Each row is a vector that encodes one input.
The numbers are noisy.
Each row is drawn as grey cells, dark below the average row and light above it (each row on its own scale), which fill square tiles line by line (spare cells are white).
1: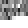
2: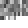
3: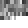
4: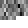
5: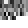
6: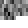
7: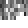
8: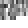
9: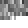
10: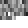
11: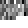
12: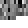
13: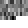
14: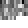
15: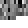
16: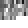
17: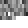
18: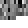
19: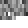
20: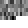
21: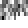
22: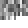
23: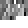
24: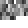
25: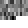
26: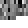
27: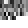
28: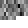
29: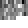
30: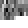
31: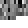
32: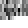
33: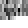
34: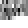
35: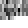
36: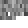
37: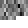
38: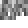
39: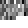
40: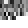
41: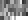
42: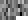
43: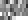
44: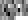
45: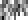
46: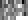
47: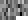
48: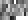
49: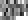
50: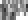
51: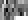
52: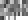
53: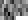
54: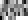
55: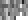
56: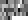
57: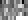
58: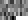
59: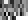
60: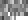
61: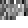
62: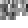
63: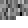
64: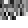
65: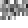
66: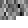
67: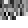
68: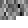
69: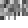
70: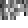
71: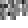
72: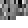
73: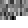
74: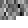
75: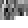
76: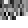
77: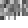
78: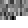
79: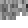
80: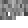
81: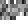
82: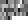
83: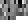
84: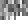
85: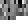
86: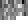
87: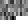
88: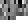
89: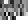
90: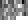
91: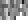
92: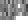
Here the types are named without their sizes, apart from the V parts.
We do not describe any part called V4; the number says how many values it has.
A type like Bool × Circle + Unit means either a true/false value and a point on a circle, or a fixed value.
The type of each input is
List(Bool × V4).
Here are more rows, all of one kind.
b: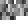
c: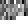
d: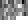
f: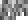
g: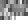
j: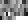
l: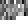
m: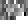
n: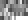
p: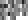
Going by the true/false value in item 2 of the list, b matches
f and p.
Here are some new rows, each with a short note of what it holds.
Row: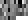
the empty list
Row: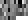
the empty list
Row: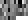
the empty list
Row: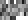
a list of two items
